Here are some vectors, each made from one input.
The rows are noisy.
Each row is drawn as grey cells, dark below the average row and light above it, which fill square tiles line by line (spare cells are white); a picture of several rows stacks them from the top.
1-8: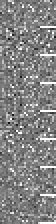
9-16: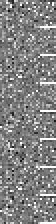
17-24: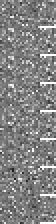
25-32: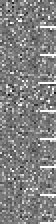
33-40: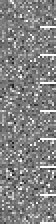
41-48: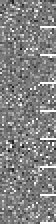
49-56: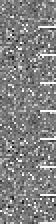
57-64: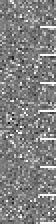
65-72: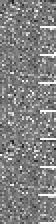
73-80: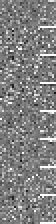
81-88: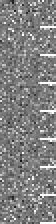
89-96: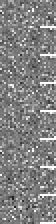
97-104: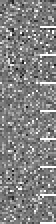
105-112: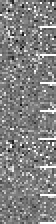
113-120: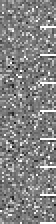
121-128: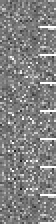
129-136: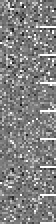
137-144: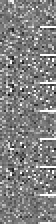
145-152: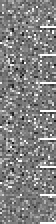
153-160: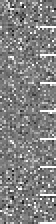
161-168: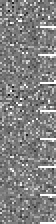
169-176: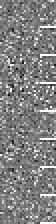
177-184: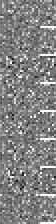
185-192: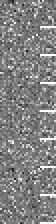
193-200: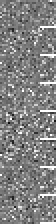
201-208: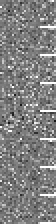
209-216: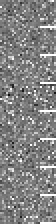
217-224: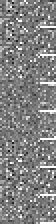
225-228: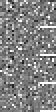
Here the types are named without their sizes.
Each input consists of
either a point on a circle, or a fixed value, or a node of a tree and a true/false value.
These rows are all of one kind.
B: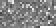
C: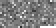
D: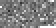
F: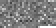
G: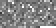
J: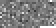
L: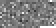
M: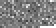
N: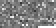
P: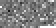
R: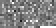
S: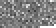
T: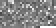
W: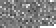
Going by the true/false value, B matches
G, R and T.
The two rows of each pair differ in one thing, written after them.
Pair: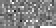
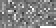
the node of the tree
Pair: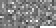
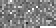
the node of the tree
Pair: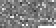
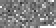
the node of the tree
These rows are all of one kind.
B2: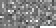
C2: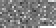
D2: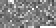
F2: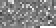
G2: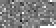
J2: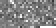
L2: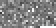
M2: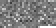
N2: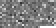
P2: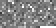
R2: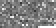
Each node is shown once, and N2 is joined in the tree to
B2, L2 and R2.
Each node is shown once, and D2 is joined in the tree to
C2, F2 and J2.
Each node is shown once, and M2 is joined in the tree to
P2.
